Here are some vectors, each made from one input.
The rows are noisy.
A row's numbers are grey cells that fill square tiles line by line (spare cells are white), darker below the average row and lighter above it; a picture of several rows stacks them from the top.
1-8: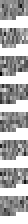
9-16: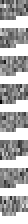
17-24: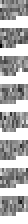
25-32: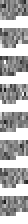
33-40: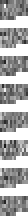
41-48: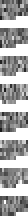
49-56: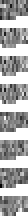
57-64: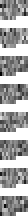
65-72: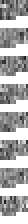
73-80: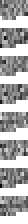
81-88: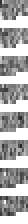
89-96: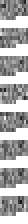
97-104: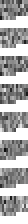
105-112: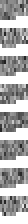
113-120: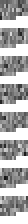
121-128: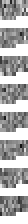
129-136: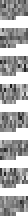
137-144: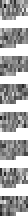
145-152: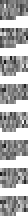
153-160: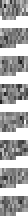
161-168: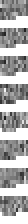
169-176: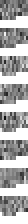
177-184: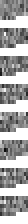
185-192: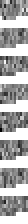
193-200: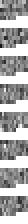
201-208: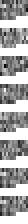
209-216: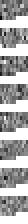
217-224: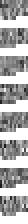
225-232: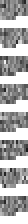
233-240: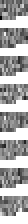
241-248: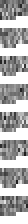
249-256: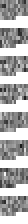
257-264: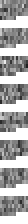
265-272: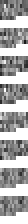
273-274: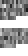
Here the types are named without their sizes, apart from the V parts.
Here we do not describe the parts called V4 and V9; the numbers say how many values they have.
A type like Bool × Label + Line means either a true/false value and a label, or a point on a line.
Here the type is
(Bool × Bool × Bool + V4) × Label × V9.
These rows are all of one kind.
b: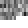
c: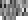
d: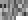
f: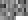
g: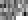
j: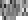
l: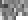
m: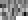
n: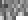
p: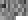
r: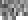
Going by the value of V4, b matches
d, g and m.
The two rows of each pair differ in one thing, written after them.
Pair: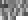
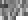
the label
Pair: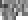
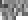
the label
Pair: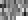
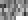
the value of V9
